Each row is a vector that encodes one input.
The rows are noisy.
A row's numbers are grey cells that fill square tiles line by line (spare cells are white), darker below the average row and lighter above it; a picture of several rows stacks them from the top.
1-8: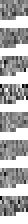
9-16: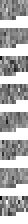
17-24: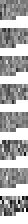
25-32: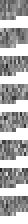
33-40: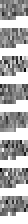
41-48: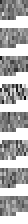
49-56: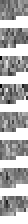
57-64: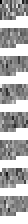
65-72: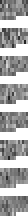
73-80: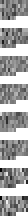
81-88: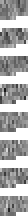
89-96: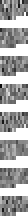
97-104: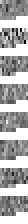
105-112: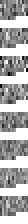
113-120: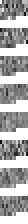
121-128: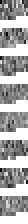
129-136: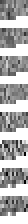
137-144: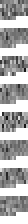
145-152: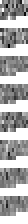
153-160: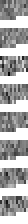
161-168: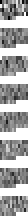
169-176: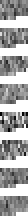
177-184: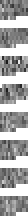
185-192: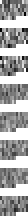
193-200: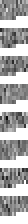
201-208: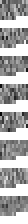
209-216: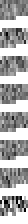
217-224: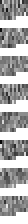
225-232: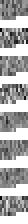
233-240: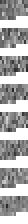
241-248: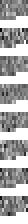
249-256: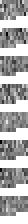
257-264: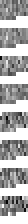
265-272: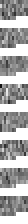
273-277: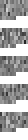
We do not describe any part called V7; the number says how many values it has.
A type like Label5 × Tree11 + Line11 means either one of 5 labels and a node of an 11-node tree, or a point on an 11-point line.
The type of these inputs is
Bool × Circle8 + (Circle11 + Line6) × V7.
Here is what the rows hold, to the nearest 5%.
About 25% of them hold a point on an 8-point circle and a true/false value. The rest hold a value of V7, together with either a point on an 11-point circle, or a point on a 6-point line.
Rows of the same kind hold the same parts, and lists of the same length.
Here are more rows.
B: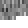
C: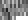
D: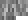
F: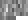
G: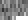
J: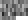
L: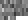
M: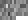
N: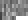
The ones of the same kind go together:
B, C, G
D, F, M, N
J, L

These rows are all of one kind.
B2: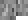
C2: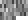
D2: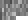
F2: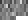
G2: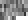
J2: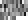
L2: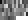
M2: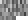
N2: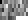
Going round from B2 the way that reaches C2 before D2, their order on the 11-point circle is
B2, M2, C2, J2, G2, D2, F2, L2, N2.
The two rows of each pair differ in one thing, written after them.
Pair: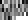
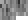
the value of V7
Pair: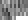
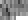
the place on the 6-point line
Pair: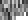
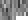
the value of V7
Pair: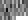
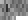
the value of V7
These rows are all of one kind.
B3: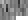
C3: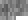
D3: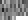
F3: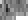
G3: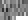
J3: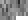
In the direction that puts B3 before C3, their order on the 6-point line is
F3, G3, B3, J3, D3, C3.
